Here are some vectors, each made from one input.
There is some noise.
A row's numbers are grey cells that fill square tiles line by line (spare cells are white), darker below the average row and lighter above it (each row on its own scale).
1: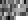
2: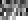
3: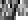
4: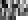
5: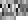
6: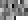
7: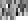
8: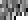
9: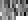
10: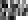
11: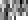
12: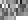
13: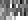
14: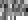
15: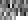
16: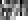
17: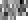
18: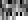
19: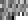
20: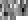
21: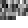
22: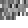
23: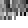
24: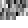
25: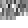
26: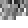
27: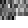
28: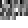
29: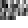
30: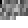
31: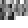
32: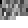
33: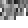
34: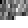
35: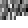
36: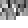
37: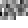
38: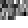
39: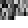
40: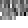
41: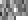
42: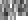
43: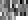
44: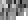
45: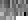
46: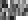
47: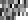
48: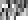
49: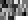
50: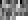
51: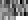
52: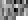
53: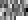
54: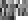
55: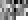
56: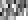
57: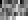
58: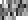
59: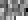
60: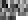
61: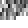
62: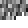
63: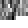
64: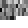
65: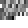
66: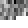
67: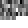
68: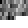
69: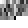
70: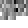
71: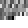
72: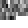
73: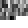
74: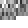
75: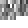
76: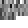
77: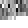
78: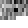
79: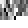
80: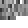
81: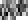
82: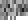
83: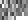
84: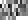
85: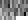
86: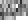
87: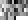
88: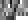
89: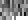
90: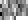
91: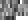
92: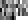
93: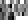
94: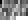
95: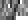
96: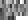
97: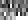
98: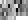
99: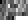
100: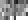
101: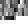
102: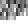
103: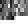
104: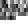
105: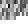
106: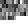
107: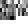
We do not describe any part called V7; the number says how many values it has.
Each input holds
a value of V7, together with either a point on each of two 6-point circles, or a fixed value.
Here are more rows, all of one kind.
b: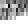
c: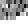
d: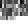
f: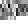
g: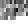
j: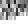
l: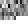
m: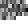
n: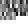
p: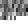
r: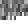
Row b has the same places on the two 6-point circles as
f, p and r.
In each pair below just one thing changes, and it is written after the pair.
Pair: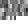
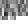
the value of V7
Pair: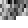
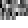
the value of V7
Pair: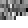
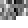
the value of V7
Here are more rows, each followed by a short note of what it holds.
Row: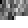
a value of V7
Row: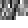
a value of V7
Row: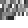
a value of V7
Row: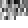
a point on each of two 6-point circles and a value of V7
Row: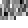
a point on each of two 6-point circles and a value of V7
